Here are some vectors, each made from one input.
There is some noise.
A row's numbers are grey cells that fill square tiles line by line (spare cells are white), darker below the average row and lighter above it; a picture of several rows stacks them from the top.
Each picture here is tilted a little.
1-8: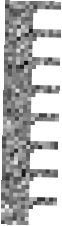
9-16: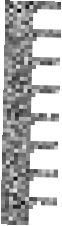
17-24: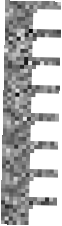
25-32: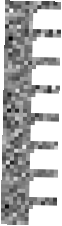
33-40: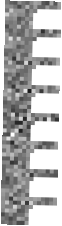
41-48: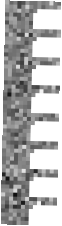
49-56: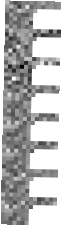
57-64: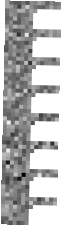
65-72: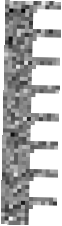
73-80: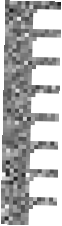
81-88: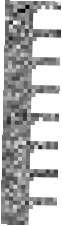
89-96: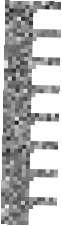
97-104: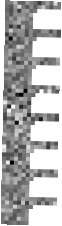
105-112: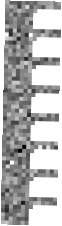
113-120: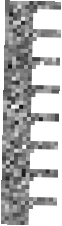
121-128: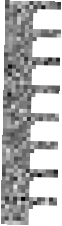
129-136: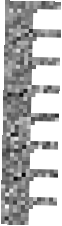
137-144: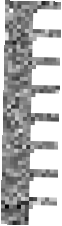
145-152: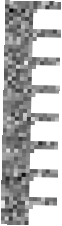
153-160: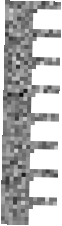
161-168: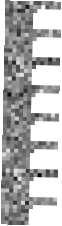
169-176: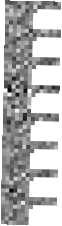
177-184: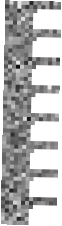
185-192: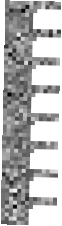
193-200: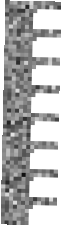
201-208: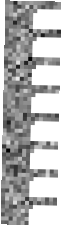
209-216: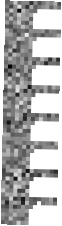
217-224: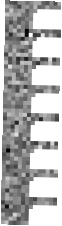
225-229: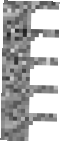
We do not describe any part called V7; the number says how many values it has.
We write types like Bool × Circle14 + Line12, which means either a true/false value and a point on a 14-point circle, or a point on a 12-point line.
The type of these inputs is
(Circle8 × V7 + Unit) × Line6 + List3(Line4).
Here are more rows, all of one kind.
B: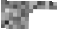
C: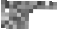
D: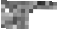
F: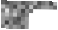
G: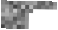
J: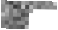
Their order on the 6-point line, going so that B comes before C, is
F, B, J, G, D, C.
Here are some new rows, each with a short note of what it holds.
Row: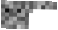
a list of two items
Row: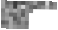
a point on a 6-point line
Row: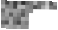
a point on a 6-point line
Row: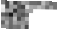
the empty list
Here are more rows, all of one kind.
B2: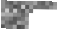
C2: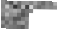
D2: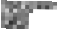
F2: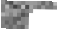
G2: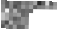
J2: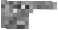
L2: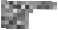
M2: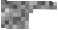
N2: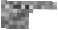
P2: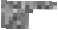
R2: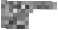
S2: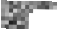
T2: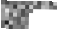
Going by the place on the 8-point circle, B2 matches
D2, G2 and S2.
